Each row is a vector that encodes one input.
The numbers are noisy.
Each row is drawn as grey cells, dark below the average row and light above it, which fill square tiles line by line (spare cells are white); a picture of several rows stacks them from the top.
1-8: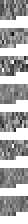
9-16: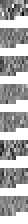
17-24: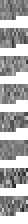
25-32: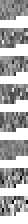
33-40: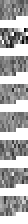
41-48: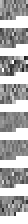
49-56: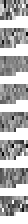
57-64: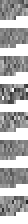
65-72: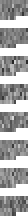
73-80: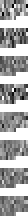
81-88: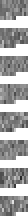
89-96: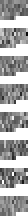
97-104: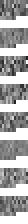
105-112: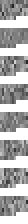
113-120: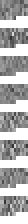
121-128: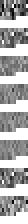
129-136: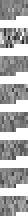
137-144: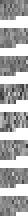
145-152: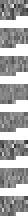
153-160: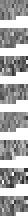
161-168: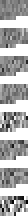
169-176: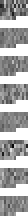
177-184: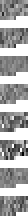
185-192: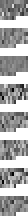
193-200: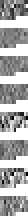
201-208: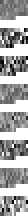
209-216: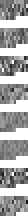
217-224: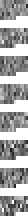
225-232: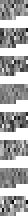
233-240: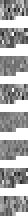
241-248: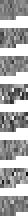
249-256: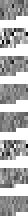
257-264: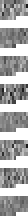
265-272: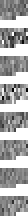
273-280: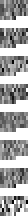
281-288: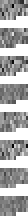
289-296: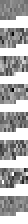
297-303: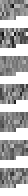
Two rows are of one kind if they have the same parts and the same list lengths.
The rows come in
2 kinds.
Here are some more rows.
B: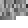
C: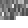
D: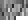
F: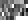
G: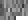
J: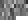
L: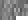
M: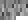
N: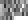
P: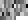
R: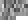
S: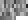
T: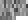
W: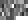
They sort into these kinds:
B, D, F, G, J, L, M, P, S, T, W
C, N, R

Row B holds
a point on a 16-point circle and one of 7 labels.
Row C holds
a point on an 8-point circle, a point on a 16-point circle and one of 7 labels.
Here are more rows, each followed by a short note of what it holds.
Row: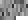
a point on a 16-point circle and one of 7 labels
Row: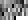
a point on a 16-point circle and one of 7 labels
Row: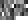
a point on a 16-point circle and one of 7 labels
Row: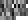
a point on an 8-point circle, a point on a 16-point circle and one of 7 labels
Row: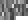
a point on an 8-point circle, a point on a 16-point circle and one of 7 labels
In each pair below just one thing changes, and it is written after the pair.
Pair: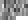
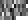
the label
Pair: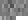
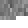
the label
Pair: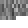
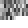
the place on the 8-point circle
